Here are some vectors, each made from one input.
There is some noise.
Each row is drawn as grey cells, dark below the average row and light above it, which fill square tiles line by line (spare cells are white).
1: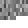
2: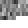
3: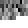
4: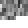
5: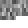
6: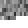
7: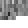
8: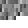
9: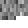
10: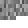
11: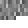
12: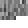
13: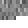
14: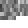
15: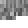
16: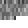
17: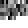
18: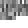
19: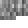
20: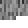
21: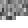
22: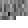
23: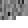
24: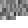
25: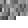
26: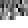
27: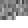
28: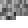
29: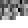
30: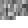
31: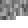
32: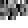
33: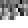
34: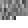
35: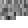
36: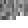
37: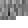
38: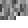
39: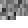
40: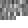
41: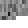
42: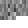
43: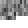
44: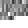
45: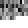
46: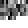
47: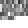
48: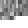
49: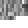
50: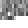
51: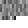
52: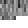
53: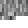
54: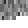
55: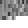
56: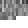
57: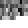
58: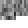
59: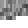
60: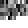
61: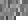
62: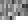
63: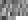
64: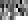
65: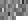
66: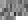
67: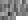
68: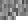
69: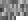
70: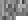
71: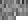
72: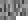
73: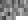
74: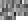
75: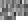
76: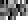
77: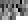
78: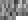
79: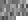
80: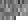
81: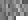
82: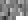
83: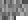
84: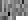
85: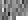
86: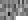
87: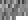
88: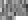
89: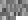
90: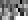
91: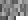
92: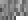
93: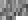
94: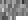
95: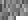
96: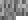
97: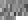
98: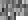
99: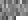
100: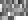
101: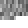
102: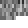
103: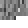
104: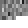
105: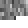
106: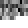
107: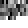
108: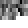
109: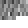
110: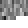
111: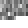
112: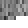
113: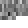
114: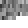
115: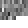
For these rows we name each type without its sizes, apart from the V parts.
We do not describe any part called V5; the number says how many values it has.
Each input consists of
a list of items, each a true/false value and a value of V5.
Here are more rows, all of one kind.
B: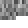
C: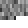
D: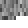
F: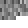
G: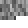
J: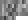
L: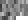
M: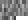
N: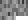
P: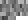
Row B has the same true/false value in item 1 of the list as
J, M and N.
